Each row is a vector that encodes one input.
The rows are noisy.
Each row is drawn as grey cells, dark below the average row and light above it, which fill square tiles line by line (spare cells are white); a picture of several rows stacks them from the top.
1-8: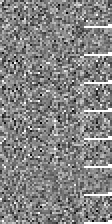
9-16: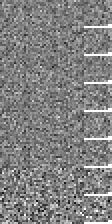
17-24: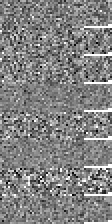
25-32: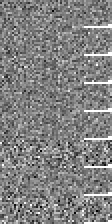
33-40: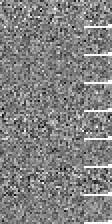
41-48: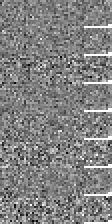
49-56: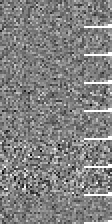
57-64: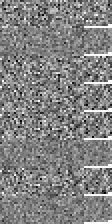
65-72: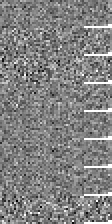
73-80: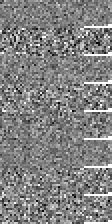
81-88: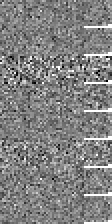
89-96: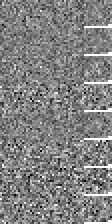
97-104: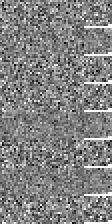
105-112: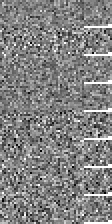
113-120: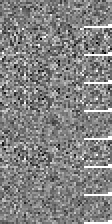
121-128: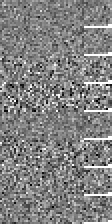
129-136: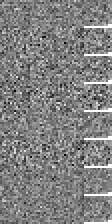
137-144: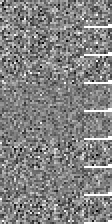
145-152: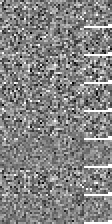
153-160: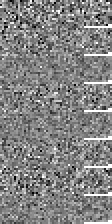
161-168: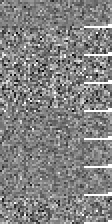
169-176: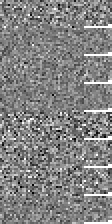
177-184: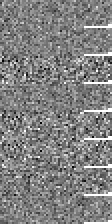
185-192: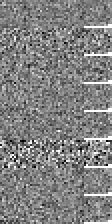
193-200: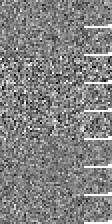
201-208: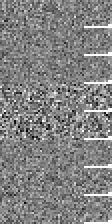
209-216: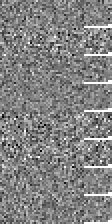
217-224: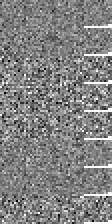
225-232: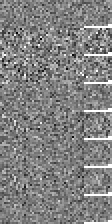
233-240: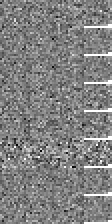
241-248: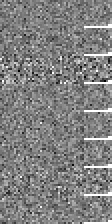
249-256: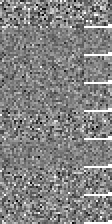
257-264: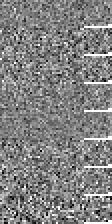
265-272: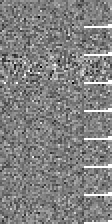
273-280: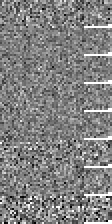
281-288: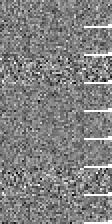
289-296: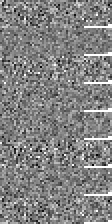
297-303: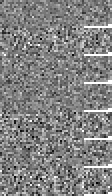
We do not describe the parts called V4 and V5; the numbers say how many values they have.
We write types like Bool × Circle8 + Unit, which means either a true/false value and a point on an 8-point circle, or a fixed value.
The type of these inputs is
Bool × Bool × Bool + (Tree9 + V4) × V5 + Unit.
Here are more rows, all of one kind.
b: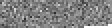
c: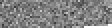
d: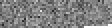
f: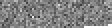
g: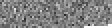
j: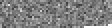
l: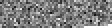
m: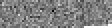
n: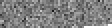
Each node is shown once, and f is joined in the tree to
d.
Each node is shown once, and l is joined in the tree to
d.
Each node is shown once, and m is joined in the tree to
c and n.
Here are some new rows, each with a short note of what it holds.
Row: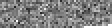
a value of V4 and a value of V5
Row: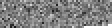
a value of V4 and a value of V5
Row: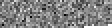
a node of a 9-node tree and a value of V5
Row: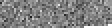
a node of a 9-node tree and a value of V5
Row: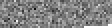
a value of V4 and a value of V5
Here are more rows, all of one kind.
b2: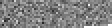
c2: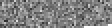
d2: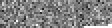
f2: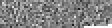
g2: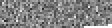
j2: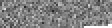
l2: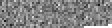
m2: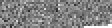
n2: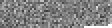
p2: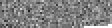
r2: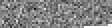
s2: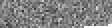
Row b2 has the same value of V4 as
n2 and s2.
